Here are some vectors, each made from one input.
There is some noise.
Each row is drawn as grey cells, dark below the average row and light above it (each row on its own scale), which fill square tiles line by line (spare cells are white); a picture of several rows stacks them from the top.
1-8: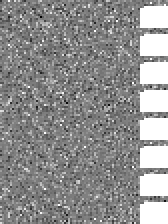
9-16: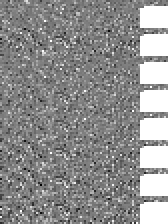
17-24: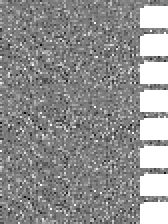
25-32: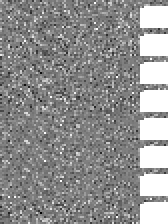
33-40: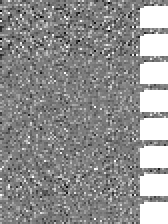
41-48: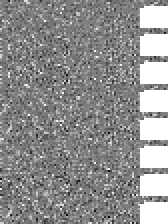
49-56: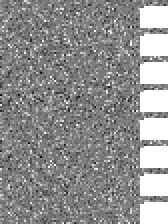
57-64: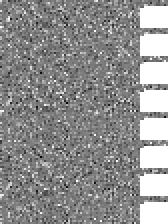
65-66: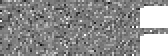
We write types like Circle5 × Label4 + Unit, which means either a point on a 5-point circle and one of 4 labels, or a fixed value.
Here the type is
Label5 + Line7.
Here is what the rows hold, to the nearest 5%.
About 40% of them hold one of 5 labels. The rest hold a point on a 7-point line.
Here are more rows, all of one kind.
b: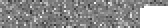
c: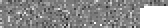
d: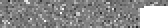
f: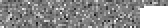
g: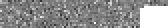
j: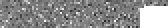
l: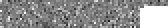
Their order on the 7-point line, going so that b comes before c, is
b, g, c, l, f, j, d.
